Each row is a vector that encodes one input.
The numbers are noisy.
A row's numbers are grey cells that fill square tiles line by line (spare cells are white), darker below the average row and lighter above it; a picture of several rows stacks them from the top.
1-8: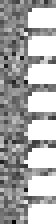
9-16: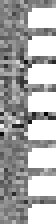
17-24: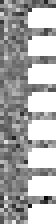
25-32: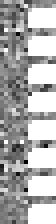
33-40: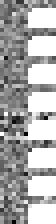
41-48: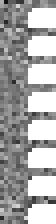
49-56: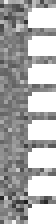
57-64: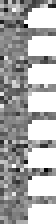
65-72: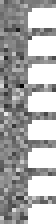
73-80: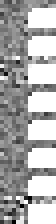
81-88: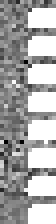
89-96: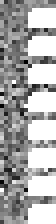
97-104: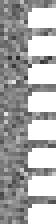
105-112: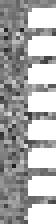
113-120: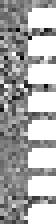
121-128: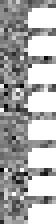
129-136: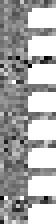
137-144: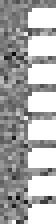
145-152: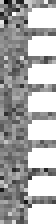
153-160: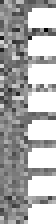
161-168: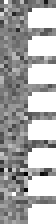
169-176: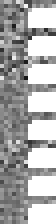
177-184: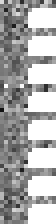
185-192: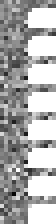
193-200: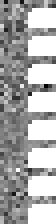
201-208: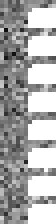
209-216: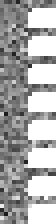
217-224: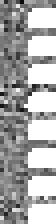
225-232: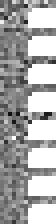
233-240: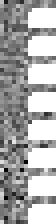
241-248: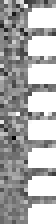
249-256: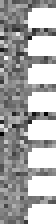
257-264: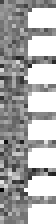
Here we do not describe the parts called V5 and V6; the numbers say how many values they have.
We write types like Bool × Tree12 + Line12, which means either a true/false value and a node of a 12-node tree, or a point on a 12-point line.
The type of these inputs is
Bool × V6 + Label7 × Label9 + V5.
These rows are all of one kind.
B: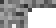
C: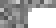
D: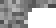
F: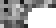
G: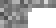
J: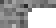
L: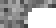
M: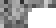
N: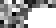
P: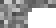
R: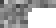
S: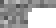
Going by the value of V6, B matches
D and G.
